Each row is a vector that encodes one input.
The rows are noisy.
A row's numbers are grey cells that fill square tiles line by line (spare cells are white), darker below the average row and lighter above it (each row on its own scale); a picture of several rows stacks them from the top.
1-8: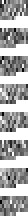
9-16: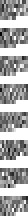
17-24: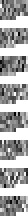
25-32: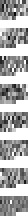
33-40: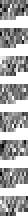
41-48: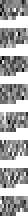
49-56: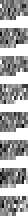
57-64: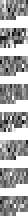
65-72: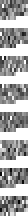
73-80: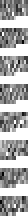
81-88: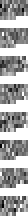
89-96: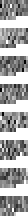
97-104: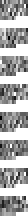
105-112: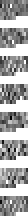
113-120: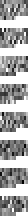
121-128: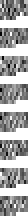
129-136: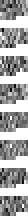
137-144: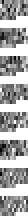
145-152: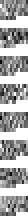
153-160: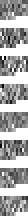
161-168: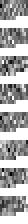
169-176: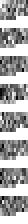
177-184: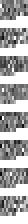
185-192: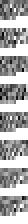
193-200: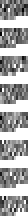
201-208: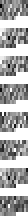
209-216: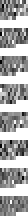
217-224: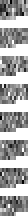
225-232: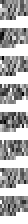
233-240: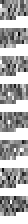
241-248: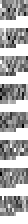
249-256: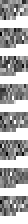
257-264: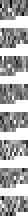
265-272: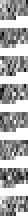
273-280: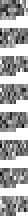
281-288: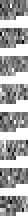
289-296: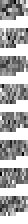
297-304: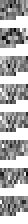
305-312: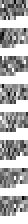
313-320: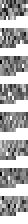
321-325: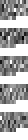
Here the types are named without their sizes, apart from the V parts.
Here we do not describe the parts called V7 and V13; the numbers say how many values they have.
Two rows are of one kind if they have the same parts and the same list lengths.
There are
3 kinds of row.
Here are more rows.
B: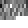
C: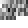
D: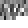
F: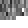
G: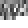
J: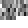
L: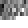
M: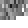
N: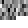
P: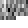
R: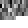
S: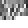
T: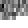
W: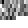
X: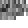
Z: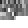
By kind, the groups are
B, D, G, L, S, T
C, J, N, P, W
F, M, R, X, Z

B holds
a true/false value and a value of V7.
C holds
a value of V13.
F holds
a point on a circle, a true/false value and a value of V7.
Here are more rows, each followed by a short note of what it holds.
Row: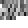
a value of V13
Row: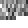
a value of V13
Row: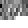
a true/false value and a value of V7
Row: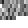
a value of V13
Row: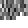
a value of V13
